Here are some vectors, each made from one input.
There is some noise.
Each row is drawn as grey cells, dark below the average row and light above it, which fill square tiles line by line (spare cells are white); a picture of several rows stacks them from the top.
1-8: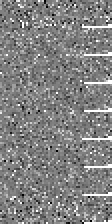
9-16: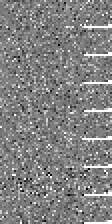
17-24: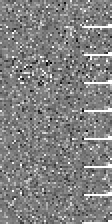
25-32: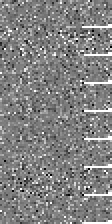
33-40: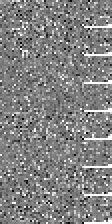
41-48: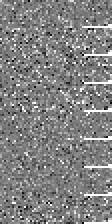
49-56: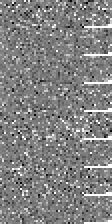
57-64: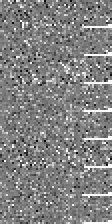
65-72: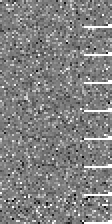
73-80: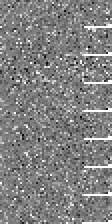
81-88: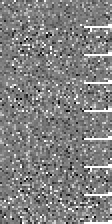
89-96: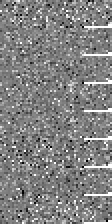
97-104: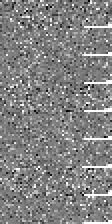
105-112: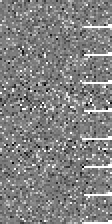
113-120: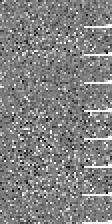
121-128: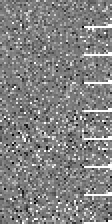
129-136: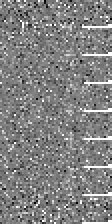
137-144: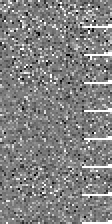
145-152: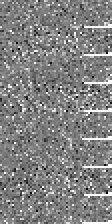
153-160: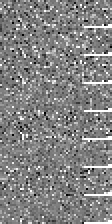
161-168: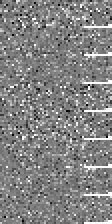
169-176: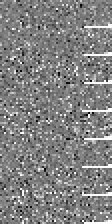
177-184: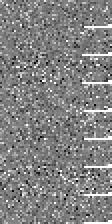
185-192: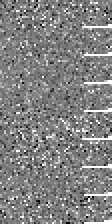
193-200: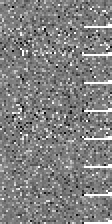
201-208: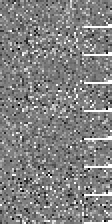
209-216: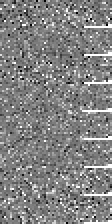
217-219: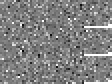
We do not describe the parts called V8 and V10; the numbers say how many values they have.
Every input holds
a true/false value, together with either one of 7 labels, or a value of V8 and a value of V10.
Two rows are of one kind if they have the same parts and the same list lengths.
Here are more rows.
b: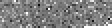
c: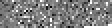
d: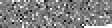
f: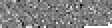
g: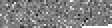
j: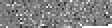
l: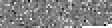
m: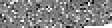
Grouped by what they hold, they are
b, f, g, j, l
c, d, m

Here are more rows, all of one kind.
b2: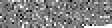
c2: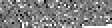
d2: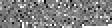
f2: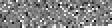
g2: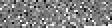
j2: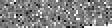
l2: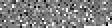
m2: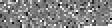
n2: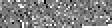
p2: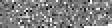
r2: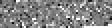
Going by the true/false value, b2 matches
j2 and p2.
